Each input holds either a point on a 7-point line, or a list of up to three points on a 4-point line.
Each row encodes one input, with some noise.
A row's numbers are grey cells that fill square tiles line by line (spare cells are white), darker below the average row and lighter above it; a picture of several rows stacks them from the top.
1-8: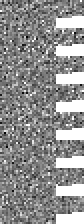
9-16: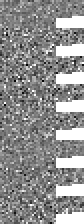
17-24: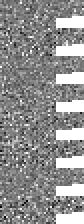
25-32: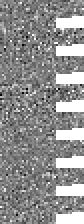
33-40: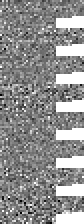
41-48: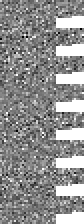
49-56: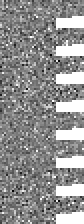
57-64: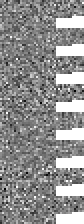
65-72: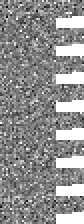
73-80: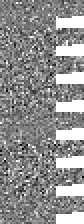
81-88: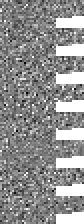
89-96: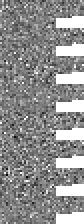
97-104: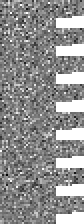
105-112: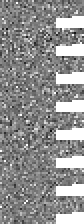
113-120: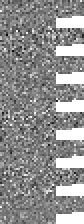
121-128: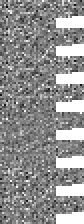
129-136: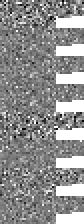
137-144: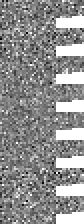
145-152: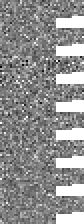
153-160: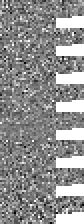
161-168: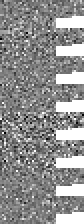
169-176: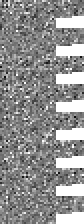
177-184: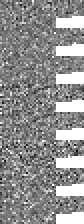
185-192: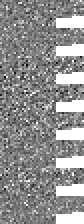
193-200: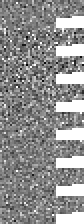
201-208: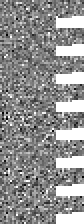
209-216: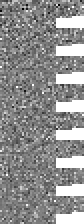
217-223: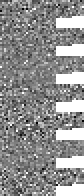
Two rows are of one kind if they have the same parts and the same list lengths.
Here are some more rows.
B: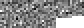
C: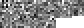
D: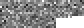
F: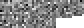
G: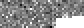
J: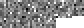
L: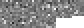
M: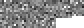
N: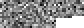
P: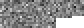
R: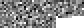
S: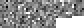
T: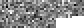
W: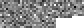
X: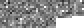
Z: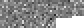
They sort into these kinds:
B, N, P, X
C, D, F, J, S, T
G
L, R
M, W, Z

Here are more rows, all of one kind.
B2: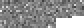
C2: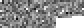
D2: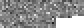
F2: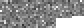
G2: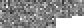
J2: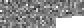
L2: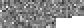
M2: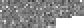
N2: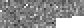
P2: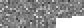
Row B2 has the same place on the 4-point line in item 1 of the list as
G2, L2 and M2.
